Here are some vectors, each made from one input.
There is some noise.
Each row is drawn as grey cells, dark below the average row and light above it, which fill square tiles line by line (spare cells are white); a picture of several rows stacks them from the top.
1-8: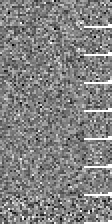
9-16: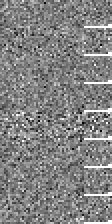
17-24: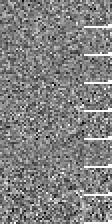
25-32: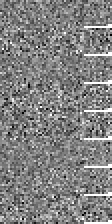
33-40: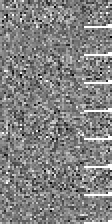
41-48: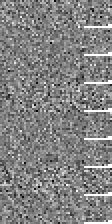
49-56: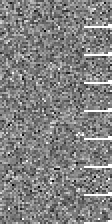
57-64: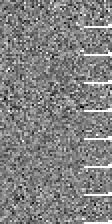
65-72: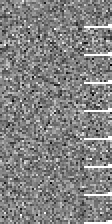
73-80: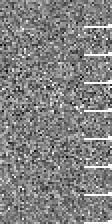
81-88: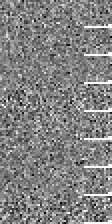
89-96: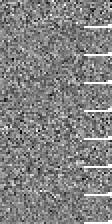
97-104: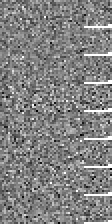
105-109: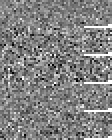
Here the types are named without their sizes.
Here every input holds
a true/false value, together with either a label, or a point on each of two lines.
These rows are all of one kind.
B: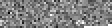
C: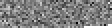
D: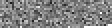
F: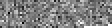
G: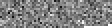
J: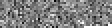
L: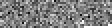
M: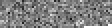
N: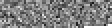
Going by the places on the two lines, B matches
G and N.
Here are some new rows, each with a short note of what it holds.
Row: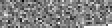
a label and a true/false value
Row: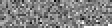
a point on each of two lines and a true/false value
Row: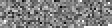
a point on each of two lines and a true/false value
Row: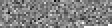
a point on each of two lines and a true/false value
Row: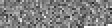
a point on each of two lines and a true/false value
